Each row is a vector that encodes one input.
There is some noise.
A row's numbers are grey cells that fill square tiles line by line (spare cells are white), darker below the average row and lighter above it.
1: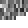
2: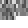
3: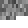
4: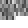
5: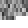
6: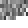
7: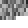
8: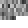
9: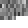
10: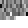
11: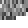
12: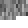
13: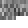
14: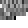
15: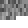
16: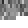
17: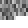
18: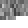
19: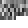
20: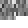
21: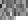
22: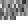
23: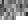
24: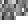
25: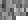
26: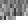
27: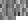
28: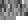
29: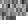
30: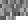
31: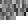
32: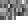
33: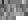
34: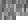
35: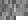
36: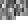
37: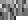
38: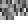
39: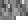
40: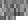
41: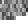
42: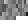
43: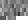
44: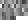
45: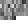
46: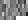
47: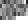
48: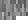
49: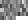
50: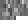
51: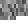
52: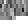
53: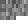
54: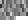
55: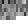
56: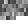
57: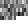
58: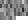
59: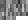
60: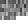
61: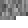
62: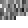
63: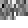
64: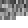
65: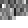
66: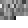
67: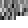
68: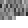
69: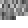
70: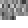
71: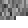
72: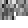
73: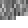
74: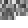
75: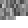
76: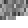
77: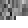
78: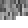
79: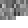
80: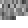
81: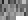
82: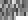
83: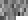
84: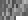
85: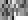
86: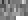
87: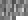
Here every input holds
either a point on a 6-point circle, or a point on a 5-point line and a true/false value.
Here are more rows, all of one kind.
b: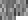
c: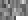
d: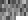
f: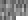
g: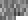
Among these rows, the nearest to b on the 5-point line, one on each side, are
d and g.
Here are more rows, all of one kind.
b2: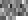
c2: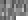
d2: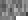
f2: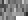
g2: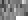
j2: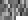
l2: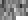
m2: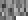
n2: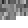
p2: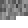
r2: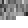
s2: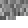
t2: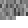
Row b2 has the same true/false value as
s2 and t2.
